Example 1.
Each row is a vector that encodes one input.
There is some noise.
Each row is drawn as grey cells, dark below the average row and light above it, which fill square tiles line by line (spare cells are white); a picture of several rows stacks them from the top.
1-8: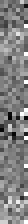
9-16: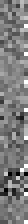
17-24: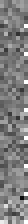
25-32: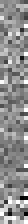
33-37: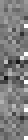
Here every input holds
a point on a 3-point line, a point on a 5-point line and a true/false value.
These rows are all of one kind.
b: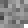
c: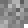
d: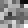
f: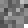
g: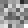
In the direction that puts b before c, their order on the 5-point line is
f, b, c, g, d.
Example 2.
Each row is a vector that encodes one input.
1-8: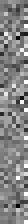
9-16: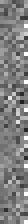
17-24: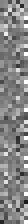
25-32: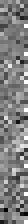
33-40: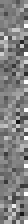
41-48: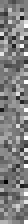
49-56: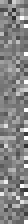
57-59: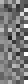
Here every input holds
a point on a 7-point line and a true/false value.
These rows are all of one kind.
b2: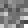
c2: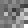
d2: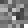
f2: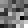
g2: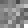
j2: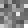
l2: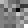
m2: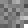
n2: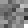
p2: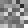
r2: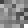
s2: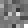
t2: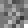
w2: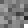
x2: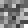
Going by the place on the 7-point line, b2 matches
c2, d2, r2 and w2.
